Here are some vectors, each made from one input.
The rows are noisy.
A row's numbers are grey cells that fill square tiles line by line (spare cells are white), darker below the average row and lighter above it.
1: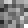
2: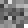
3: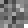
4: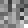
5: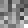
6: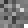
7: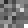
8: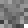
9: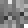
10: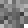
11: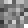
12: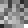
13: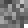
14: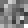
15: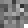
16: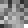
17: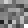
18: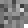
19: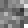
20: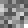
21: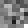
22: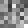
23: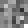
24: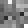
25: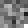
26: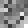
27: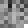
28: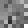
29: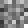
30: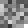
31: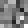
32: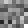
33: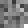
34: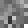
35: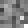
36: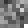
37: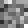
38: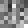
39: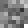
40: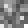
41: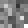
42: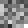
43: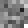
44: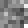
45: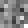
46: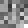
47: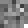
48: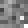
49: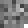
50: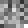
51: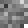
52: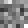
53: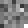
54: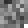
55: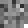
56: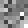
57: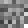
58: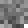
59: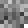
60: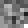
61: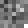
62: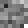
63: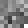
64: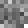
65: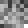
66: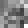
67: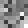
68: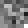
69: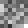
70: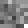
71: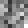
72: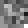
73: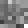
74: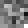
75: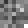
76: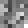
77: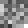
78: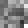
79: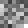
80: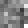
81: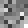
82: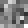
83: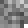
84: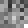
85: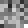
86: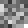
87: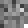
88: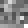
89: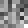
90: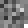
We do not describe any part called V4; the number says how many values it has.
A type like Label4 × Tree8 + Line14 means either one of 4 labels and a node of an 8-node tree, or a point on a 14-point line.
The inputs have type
Bool × Line5 + (Line3 × Line3 + Unit) × V4.
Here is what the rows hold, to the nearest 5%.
About 30% of them hold a point on a 5-point line and a true/false value. The rest hold a value of V4, together with either a fixed value, or a point on each of two 3-point lines.
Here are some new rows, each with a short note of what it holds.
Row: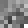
a point on each of two 3-point lines and a value of V4
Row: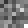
a value of V4
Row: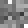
a point on each of two 3-point lines and a value of V4
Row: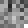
a point on a 5-point line and a true/false value
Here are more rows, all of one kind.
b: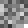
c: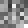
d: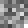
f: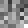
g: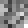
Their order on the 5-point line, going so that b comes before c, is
b, d, g, c, f.
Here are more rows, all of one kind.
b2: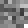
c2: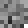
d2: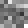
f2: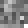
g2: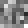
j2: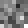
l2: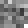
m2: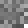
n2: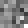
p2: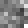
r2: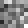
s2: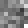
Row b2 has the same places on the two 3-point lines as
l2, n2, p2 and s2.
